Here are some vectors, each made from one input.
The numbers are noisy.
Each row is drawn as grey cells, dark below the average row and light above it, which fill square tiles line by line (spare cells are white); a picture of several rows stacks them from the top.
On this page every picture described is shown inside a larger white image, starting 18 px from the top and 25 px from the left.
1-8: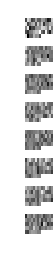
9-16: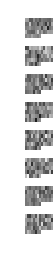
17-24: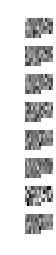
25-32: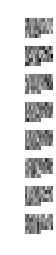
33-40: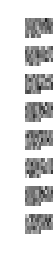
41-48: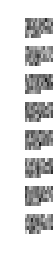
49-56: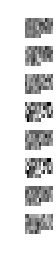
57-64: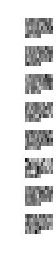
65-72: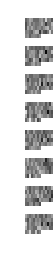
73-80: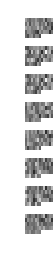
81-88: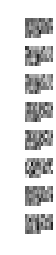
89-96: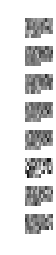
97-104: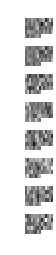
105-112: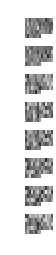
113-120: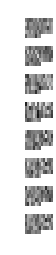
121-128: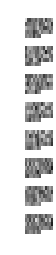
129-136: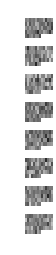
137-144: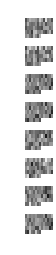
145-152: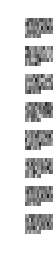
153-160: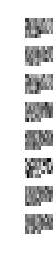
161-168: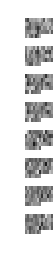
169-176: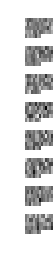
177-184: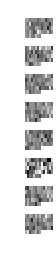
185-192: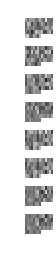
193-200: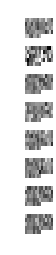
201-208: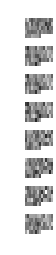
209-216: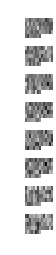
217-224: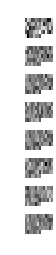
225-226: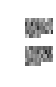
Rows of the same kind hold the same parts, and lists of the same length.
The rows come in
4 kinds.
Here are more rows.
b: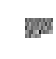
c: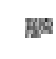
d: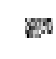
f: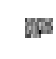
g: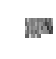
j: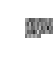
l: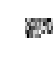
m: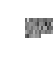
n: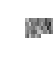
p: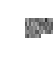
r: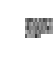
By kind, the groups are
b, j
c, r
d, l
f, g, m, n, p

